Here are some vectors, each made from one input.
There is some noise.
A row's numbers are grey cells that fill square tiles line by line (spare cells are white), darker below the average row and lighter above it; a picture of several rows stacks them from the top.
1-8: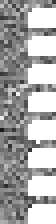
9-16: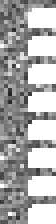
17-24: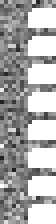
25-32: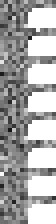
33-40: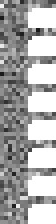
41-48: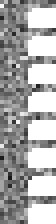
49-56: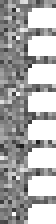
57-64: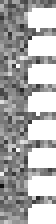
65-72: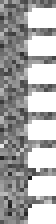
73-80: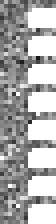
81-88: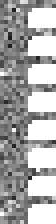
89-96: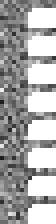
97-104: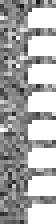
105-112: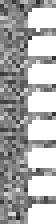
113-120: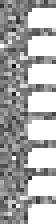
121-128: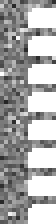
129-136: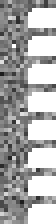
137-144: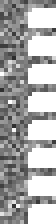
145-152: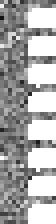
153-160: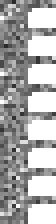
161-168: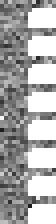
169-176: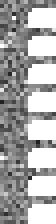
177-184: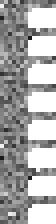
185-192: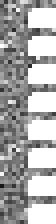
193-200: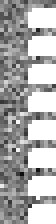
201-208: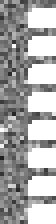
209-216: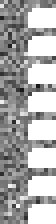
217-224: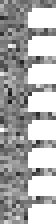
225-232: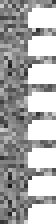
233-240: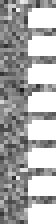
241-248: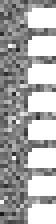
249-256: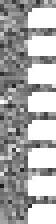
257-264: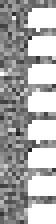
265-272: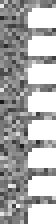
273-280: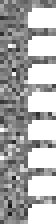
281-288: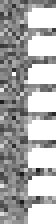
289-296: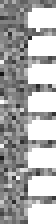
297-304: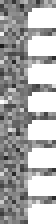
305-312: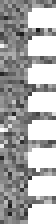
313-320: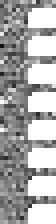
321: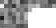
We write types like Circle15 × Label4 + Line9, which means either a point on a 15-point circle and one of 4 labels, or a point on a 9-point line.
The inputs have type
Bool × Bool × Bool + Circle8 + Circle11.
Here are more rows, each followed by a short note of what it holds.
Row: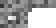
a point on an 8-point circle
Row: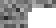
three true/false values
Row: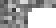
a point on an 11-point circle
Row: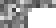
a point on an 11-point circle
